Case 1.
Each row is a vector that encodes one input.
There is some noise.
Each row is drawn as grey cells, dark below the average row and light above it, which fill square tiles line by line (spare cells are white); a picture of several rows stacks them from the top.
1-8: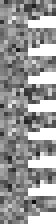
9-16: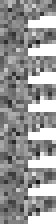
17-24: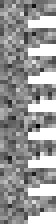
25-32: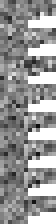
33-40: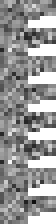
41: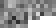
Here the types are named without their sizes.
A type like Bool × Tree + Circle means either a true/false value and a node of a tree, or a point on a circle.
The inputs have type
Line.
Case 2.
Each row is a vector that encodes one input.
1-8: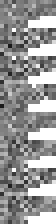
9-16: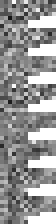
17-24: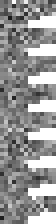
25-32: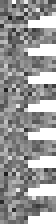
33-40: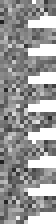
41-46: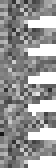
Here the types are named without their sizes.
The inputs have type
Line.
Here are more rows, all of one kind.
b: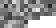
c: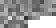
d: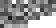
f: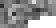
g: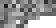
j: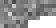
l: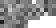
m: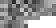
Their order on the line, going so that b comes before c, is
d, b, g, l, f, j, c, m.
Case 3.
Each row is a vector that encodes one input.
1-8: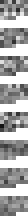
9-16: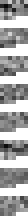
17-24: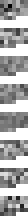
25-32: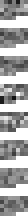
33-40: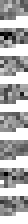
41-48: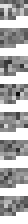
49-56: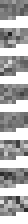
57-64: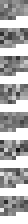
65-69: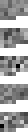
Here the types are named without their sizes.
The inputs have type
Line.
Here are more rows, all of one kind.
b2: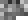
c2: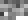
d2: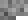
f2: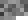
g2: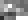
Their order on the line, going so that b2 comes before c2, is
g2, f2, d2, b2, c2.
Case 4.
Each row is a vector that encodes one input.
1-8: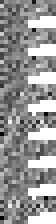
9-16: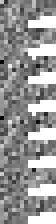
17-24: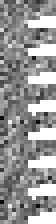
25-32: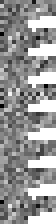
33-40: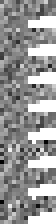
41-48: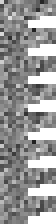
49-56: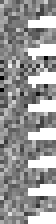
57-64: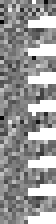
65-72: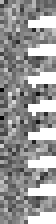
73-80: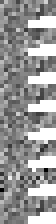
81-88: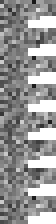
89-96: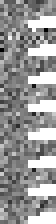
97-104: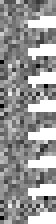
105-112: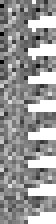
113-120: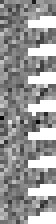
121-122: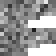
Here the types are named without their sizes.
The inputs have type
Line.
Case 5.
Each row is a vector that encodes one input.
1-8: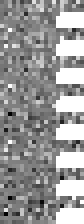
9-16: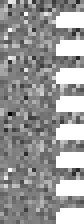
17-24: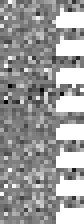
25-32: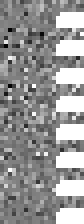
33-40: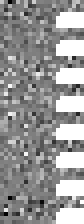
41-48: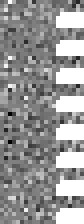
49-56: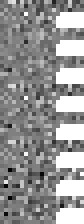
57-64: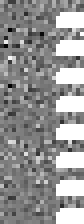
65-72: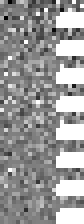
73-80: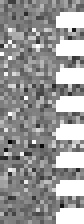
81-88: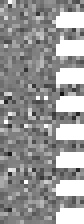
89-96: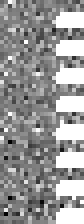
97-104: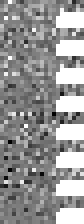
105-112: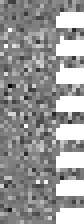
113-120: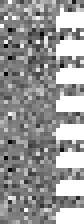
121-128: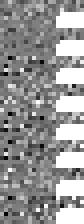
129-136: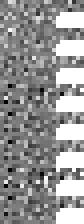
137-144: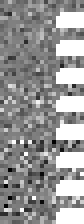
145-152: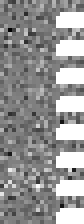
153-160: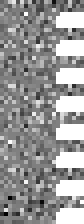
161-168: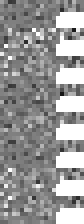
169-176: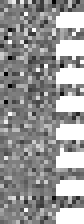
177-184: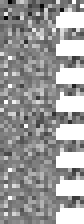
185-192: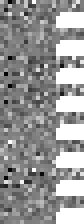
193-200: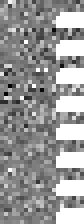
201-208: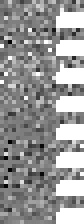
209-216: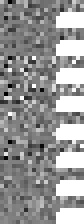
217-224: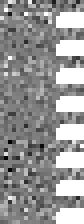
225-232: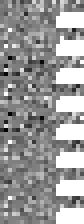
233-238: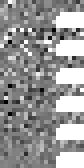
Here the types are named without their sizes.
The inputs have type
Line.
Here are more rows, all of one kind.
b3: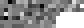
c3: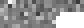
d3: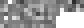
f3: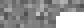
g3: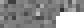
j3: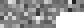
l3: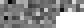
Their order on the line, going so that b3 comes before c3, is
b3, l3, g3, f3, d3, c3, j3.
